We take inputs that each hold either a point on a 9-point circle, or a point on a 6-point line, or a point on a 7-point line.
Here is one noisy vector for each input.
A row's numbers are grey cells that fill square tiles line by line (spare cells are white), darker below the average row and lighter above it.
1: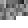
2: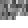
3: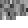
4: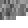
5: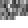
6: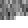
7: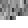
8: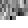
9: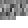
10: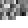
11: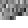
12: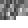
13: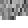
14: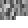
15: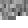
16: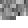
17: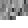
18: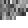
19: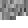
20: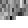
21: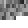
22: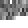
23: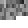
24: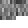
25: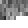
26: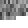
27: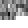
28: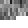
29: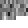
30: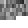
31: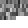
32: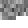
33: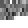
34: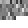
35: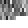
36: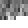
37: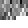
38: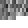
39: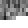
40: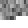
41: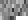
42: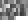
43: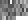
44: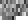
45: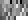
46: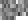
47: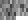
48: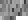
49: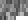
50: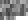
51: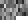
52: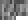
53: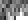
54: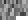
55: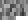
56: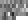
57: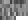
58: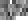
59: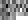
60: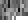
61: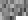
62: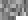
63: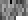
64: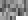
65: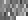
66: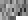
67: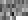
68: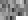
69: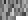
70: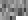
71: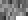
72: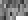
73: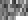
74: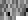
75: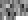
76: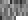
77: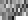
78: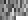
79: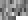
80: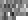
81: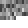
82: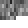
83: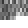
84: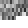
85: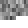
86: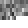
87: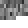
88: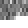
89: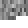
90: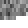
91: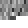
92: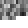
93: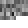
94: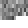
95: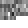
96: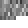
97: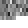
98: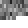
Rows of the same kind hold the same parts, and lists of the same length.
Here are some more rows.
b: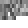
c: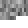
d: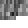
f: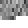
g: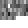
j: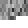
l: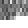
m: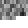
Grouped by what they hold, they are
b, d
c, f, j
g, l, m

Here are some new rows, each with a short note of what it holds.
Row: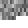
a point on a 6-point line
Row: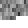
a point on a 6-point line
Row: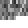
a point on a 7-point line
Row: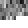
a point on a 9-point circle
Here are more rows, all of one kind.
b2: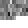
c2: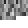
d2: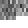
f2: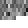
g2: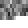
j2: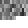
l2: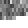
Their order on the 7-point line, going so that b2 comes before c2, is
f2, b2, g2, d2, l2, j2, c2.
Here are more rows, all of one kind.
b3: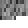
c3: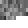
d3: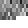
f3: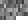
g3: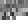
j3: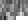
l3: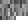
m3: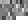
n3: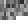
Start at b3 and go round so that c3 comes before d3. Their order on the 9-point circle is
b3, j3, c3, f3, n3, g3, m3, d3, l3.
